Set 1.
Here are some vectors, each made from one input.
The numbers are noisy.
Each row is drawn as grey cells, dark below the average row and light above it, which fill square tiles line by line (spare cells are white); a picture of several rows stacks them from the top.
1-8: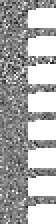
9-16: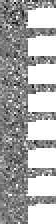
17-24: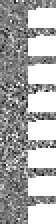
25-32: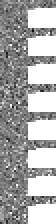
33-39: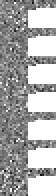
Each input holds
a node of a 7-node tree.
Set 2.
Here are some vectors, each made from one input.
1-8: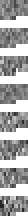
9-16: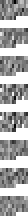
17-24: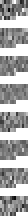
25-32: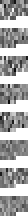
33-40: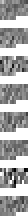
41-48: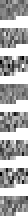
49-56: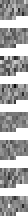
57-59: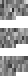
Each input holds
a point on a 12-point line.
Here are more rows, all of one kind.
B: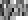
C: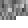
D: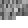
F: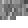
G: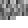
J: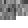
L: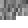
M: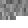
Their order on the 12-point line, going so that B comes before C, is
G, B, D, C, M, F, J, L.
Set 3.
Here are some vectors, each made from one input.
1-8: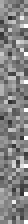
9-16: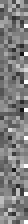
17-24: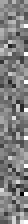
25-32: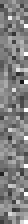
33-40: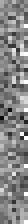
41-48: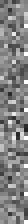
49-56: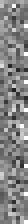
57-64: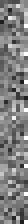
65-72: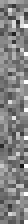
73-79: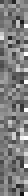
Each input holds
a point on a 9-point circle.
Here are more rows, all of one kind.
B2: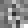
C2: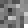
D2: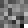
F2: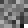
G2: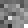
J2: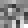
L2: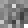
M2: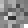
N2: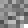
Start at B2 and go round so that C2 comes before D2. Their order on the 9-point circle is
B2, G2, C2, D2, F2, L2, M2, N2, J2.
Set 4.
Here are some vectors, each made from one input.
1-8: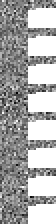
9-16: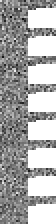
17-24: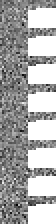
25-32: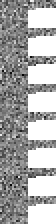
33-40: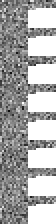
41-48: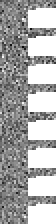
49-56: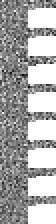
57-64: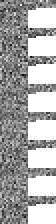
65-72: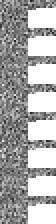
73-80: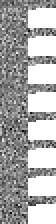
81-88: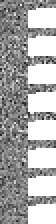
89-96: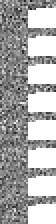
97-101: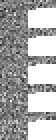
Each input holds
a point on an 8-point line.
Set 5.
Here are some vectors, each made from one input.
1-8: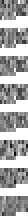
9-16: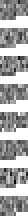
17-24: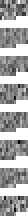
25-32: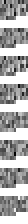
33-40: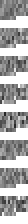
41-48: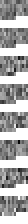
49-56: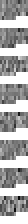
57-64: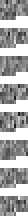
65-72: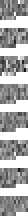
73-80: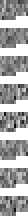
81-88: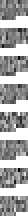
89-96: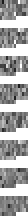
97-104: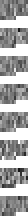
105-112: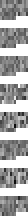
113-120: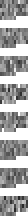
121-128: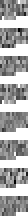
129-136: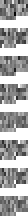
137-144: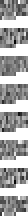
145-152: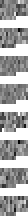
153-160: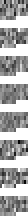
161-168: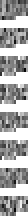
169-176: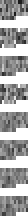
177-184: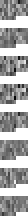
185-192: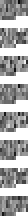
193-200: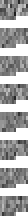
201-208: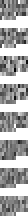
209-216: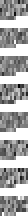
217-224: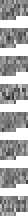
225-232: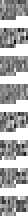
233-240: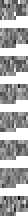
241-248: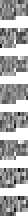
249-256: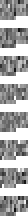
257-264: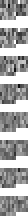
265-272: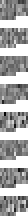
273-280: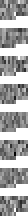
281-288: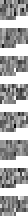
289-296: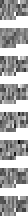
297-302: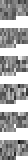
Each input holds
a point on a 13-point line.
